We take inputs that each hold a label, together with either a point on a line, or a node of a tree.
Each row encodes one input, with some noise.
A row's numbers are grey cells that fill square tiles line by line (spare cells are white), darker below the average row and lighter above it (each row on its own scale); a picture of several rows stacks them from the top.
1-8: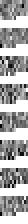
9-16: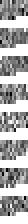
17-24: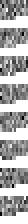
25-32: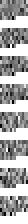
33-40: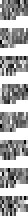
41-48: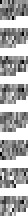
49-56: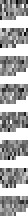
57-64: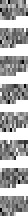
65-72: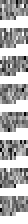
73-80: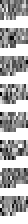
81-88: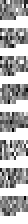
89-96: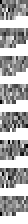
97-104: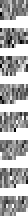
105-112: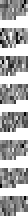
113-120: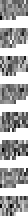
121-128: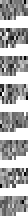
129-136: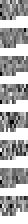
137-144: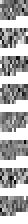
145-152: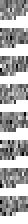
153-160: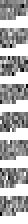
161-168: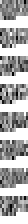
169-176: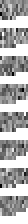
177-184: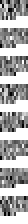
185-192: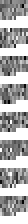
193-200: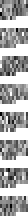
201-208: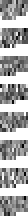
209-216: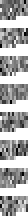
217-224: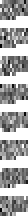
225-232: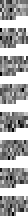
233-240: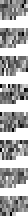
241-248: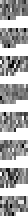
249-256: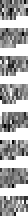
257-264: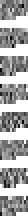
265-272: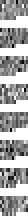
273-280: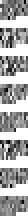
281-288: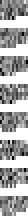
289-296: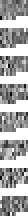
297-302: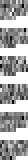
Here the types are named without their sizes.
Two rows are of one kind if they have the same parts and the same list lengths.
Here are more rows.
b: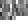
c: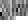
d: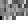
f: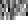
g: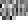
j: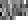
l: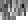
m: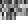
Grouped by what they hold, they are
b, c, d, f, j
g, l, m

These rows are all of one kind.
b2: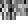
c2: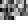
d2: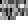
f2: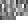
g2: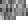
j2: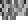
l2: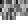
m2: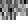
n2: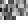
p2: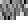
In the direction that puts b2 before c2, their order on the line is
j2, g2, p2, m2, b2, d2, l2, f2, c2, n2.
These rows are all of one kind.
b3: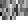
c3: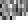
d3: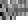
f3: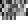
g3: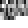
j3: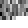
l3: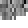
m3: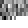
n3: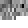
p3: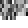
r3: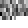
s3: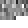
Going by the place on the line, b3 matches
f3, n3, p3 and r3.
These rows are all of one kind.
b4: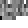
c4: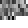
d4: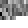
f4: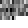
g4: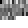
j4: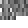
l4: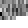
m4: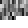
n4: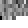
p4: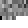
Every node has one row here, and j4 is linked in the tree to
l4.
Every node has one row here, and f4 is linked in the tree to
d4 and n4.
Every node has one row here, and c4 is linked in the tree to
m4 and n4.
